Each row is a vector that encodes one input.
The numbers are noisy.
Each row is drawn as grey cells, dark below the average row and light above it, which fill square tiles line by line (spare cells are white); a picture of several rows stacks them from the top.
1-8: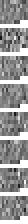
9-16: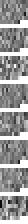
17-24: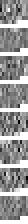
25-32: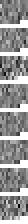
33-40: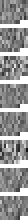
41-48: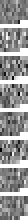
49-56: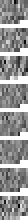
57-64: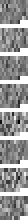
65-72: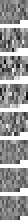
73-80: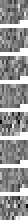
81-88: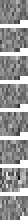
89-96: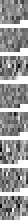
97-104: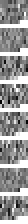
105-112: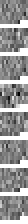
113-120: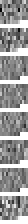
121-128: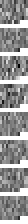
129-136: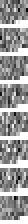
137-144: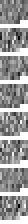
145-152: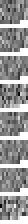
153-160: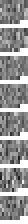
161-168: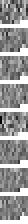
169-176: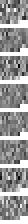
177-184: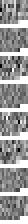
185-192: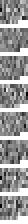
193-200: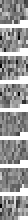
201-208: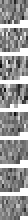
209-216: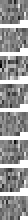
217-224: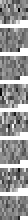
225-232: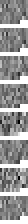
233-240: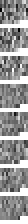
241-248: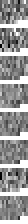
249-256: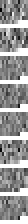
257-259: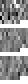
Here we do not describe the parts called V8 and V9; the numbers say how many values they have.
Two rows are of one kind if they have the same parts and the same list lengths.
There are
5 kinds of row.
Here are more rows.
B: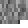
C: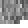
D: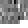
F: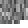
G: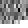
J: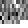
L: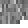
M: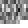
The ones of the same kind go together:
B
C, L
D, F
G, M
J

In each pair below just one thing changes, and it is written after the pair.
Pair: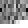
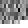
the value of V8
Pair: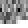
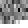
the value of V9
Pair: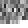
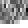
the value of V9
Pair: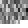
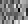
the value of V8
